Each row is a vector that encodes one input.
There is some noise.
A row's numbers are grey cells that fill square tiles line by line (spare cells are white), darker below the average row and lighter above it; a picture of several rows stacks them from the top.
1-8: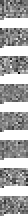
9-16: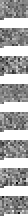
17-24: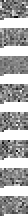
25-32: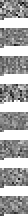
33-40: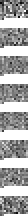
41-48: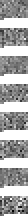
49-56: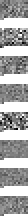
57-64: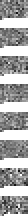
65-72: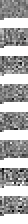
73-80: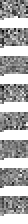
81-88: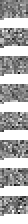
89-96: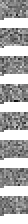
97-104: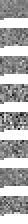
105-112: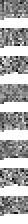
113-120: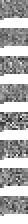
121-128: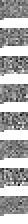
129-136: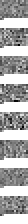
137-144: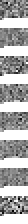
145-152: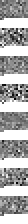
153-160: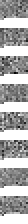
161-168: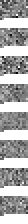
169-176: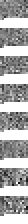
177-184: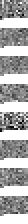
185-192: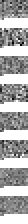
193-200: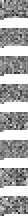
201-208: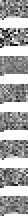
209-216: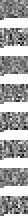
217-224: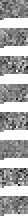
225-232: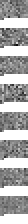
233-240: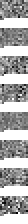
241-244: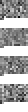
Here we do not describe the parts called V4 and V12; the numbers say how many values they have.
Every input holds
a true/false value and a value of V12, together with either a point on a 7-point line, or a value of V4.
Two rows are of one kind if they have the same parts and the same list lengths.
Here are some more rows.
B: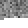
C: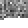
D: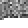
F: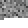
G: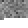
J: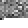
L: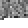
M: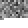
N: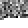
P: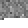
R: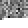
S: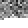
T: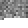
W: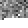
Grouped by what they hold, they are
B, D, F, J, L, N, P, R, T
C, G, M, S, W

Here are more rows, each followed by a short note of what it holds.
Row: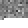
a point on a 7-point line, a true/false value and a value of V12
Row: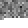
a point on a 7-point line, a true/false value and a value of V12
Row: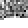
a point on a 7-point line, a true/false value and a value of V12
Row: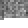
a true/false value, a value of V4 and a value of V12
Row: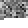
a point on a 7-point line, a true/false value and a value of V12
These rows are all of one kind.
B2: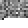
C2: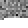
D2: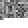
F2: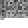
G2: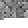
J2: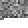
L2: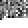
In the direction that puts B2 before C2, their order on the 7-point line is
B2, D2, F2, J2, C2, G2, L2.
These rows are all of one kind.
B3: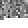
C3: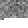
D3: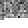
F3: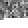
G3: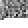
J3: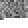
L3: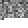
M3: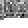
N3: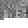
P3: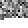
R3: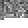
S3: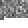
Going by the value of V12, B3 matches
F3 and L3.
